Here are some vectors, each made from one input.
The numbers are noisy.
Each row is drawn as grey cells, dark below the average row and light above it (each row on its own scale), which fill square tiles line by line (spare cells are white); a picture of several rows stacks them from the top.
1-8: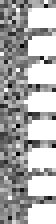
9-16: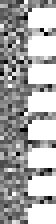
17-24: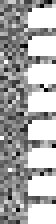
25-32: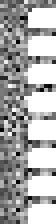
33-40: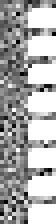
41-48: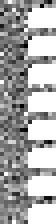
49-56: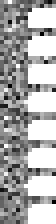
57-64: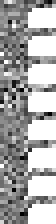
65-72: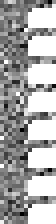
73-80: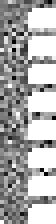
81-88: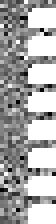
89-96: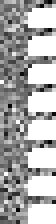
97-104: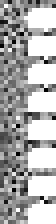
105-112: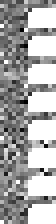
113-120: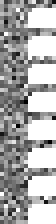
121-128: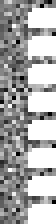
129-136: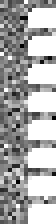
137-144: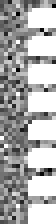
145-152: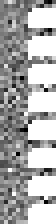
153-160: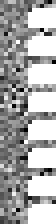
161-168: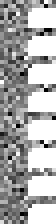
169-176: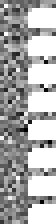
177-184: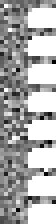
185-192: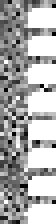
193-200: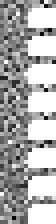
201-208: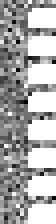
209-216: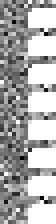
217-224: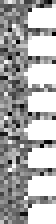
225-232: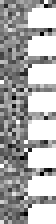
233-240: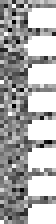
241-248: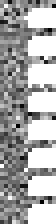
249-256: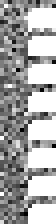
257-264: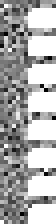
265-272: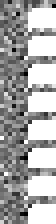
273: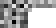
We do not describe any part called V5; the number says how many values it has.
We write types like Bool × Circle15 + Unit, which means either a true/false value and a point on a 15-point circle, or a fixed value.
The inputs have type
Line8 + Line9 + List2(Bool × V5).
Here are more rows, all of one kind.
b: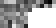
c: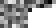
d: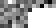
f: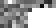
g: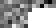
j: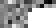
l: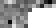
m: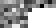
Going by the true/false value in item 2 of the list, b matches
f and g.
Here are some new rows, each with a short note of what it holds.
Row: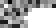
a point on an 8-point line
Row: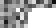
the empty list
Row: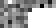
a list of two items
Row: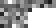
a list of two items
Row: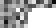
the empty list
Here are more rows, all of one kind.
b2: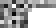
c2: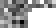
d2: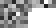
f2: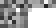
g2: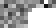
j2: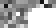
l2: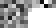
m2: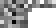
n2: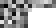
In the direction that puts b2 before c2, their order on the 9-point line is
j2, g2, l2, d2, f2, n2, b2, m2, c2.
